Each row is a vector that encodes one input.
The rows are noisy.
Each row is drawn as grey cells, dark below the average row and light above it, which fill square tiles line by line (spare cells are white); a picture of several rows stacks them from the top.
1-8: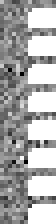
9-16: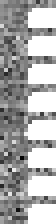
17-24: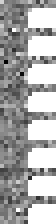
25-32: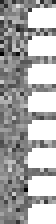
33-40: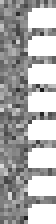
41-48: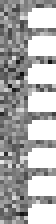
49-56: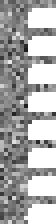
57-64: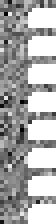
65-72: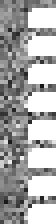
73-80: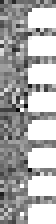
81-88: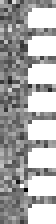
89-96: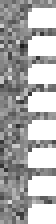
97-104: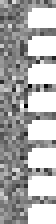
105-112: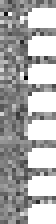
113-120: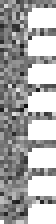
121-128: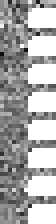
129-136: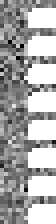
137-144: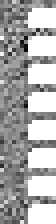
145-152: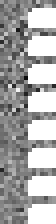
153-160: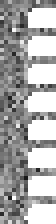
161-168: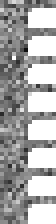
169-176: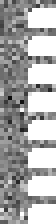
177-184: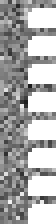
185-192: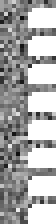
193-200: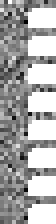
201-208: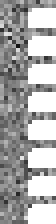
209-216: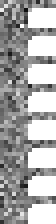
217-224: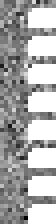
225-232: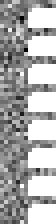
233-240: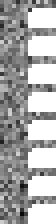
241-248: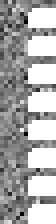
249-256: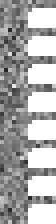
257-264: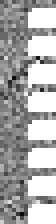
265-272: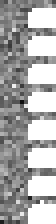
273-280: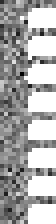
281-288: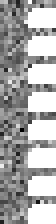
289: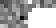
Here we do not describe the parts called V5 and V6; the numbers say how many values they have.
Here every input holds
either a point on an 8-point circle and four true/false values, or a fixed value, or a node of an 11-node tree, or a value of V5 and a value of V6.
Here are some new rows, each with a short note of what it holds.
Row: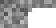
a point on an 8-point circle and four true/false values
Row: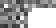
a fixed value
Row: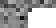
a value of V5 and a value of V6
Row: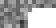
a point on an 8-point circle and four true/false values
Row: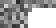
a fixed value
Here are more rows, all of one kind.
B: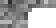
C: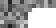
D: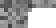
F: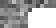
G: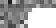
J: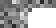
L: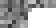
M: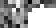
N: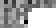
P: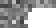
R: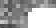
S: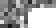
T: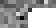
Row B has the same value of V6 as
C, L, R and S.
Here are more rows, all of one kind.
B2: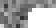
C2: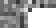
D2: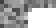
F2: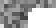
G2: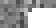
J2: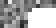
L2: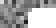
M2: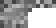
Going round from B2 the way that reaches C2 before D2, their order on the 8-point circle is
B2, F2, L2, G2, C2, J2, D2, M2.
